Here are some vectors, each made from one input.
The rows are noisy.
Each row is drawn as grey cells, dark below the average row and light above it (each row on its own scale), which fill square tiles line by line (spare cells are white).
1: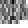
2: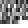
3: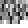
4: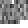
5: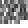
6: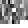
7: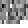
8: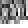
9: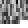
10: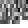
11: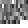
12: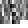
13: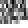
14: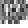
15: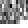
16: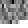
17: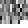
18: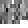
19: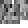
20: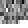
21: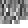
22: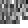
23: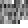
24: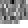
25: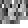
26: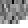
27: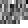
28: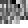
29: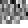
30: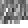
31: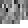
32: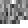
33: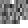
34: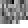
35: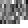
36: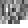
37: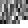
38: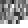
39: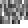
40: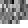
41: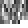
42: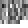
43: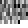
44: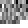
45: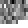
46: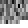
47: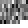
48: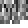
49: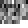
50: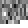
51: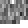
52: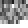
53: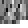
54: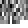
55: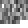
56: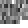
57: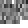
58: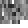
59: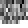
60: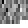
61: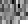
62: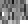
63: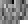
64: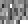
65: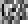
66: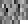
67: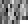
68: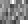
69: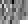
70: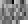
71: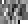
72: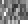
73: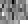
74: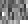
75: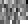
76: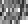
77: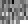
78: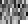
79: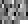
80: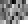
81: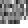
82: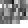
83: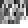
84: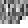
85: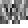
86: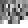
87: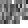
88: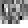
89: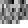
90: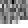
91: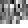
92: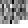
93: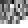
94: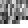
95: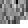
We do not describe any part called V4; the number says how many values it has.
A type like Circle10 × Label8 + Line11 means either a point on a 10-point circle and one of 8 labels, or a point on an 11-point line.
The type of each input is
(Line7 + Tree7) × V4.
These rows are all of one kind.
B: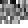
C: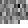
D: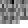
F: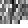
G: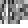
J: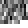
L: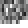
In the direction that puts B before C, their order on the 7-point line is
G, L, F, D, B, J, C.
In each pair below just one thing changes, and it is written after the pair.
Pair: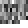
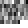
the node of the tree
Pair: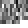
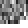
the node of the tree
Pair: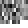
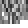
the node of the tree
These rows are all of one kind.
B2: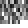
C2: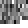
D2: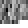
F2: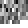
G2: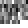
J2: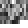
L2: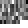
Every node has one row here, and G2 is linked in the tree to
C2 and L2.
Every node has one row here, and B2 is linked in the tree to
F2 and L2.
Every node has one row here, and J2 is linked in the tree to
D2.
